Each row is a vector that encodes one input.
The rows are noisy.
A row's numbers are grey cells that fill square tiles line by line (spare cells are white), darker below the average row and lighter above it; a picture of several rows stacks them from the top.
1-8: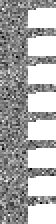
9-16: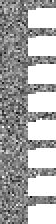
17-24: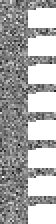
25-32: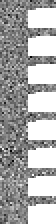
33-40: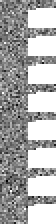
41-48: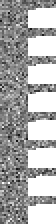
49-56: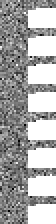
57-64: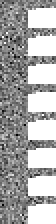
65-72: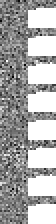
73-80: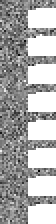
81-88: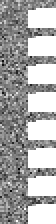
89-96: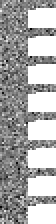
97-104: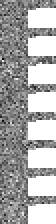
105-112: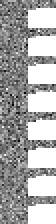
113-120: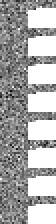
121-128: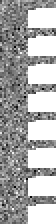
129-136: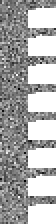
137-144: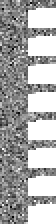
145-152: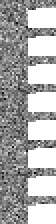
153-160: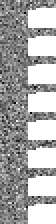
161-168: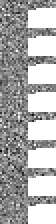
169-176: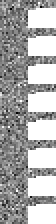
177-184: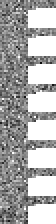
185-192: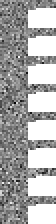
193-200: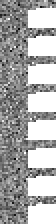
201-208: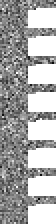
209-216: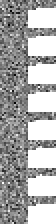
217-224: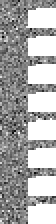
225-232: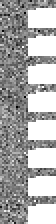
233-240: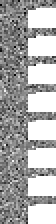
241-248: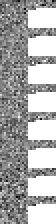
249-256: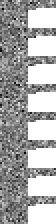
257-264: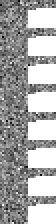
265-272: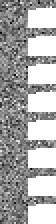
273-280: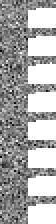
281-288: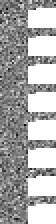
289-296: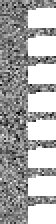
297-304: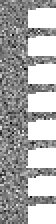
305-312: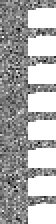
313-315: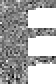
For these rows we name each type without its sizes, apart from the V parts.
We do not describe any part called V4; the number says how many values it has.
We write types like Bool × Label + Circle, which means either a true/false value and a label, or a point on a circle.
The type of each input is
(Label + Line) × (Tree + V4).
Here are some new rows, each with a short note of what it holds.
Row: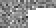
a label and a node of a tree
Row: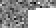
a point on a line and a node of a tree
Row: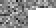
a label and a node of a tree
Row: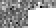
a point on a line and a node of a tree
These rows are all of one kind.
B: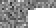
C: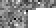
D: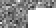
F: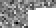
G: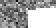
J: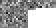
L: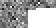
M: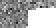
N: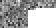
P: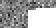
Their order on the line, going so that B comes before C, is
G, F, D, B, L, C, P, J, N, M.
